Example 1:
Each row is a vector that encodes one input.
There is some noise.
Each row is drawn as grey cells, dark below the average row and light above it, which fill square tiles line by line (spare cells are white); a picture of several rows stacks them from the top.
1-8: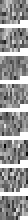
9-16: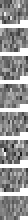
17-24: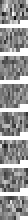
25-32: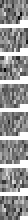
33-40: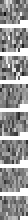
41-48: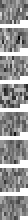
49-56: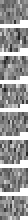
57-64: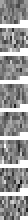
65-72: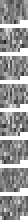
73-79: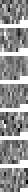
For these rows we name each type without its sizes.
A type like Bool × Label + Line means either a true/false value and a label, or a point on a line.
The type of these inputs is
Tree.
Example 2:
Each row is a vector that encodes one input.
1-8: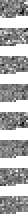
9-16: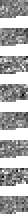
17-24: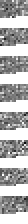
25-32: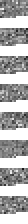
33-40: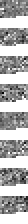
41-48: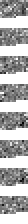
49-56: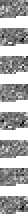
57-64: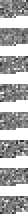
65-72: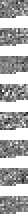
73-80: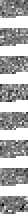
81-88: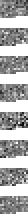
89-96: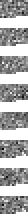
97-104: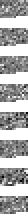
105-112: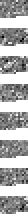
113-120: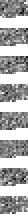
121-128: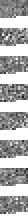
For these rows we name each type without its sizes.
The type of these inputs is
Tree.
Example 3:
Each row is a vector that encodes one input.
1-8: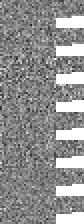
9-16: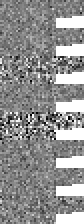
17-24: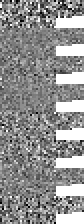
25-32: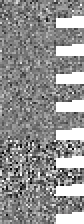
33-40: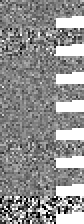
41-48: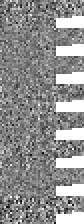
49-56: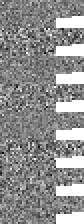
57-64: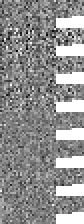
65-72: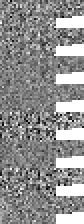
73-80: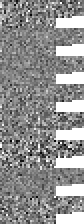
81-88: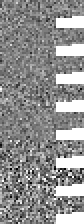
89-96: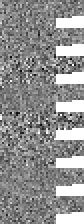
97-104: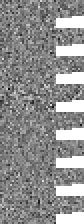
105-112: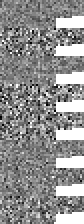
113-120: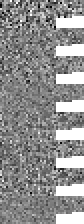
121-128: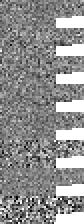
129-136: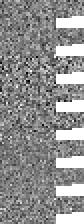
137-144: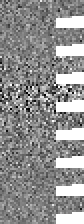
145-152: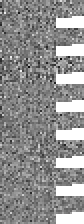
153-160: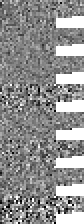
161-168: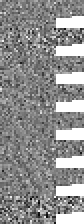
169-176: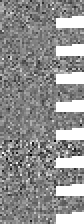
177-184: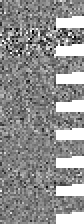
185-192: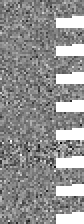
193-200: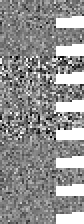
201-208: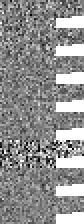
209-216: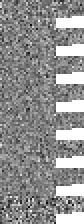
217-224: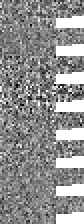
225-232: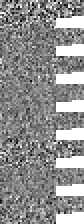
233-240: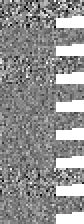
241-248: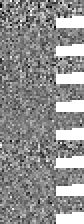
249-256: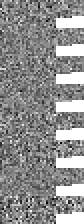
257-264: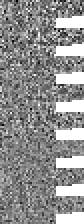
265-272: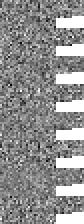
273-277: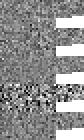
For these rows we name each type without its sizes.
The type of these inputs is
Circle + Unit.
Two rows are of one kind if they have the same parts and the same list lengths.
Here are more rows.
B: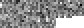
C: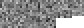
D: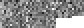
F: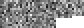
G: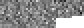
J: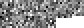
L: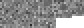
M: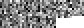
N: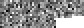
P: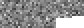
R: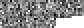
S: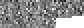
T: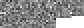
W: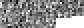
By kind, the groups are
B, C, D, F, G, L, M, N, P, R, S, T, W
J

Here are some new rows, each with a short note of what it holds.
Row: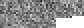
a point on a circle
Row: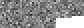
a point on a circle
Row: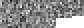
a point on a circle
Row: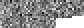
a point on a circle
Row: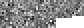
a fixed value
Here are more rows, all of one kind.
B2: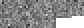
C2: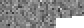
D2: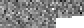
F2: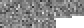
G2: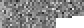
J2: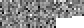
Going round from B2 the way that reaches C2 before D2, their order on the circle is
B2, J2, C2, F2, D2, G2.
